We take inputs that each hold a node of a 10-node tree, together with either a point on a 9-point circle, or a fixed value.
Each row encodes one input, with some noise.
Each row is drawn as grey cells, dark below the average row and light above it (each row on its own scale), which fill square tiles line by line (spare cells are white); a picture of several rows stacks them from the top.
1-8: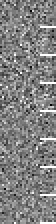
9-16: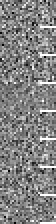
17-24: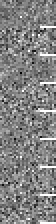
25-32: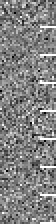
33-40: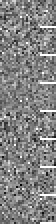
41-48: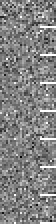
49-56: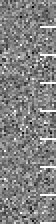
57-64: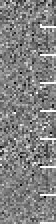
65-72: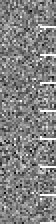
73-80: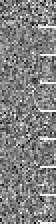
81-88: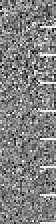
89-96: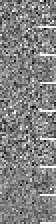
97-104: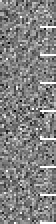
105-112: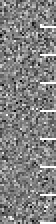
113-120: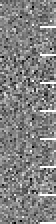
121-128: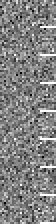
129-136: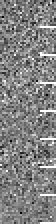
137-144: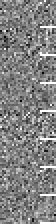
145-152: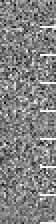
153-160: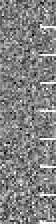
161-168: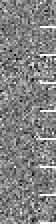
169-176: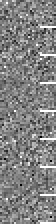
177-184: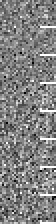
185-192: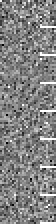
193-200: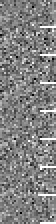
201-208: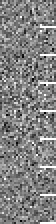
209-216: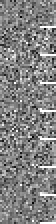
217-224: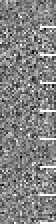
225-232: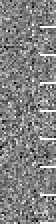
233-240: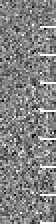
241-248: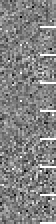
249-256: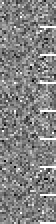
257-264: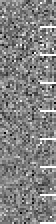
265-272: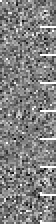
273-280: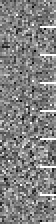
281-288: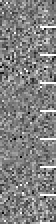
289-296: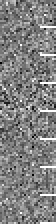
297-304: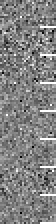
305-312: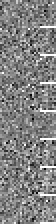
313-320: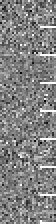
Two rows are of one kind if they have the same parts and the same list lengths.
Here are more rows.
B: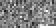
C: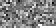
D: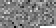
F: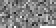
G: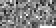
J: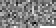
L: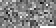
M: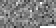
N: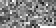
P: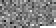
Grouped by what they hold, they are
B, C, F, G, J, L, N
D, M, P

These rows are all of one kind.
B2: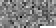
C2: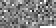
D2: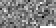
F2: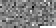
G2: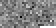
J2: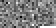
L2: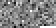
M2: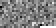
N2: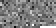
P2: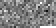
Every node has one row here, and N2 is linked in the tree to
J2.
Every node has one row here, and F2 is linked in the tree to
G2 and M2.
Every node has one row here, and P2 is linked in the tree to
G2 and L2.
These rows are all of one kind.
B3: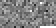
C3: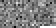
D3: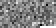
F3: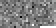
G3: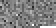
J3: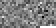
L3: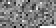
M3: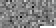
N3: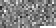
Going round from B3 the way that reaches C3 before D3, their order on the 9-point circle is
B3, L3, C3, G3, F3, M3, D3, N3, J3.
